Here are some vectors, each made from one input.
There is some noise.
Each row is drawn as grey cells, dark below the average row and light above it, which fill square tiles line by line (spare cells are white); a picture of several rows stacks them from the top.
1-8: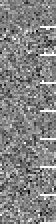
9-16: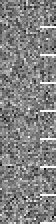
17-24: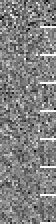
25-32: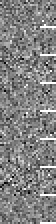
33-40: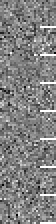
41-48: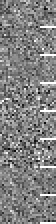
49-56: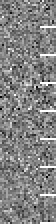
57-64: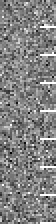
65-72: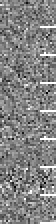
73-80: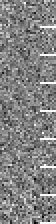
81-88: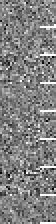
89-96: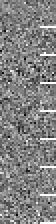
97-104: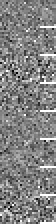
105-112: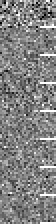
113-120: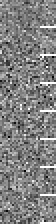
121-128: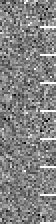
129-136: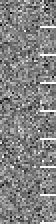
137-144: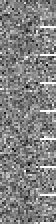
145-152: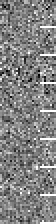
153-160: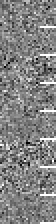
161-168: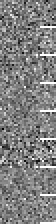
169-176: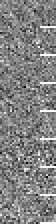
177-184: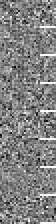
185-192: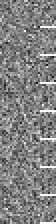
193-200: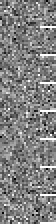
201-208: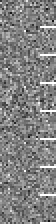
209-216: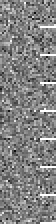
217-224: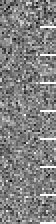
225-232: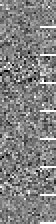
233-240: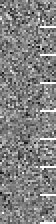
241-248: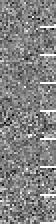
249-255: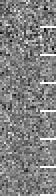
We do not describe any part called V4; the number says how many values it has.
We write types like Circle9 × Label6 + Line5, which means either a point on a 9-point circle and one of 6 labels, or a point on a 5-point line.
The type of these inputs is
Label7 × Label7 × Label7 + (Unit + V4 × V4) × V4.
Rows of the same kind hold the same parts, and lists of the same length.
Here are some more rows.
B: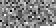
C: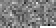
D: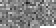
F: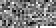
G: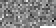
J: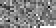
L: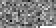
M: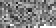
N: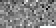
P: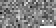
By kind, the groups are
B, D, L
C, F
G, J, M, N, P

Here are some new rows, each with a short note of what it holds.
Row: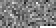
a value of V4
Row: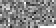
three values of V4
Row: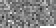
three values of V4
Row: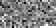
three labels (each one of 7)
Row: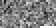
three labels (each one of 7)
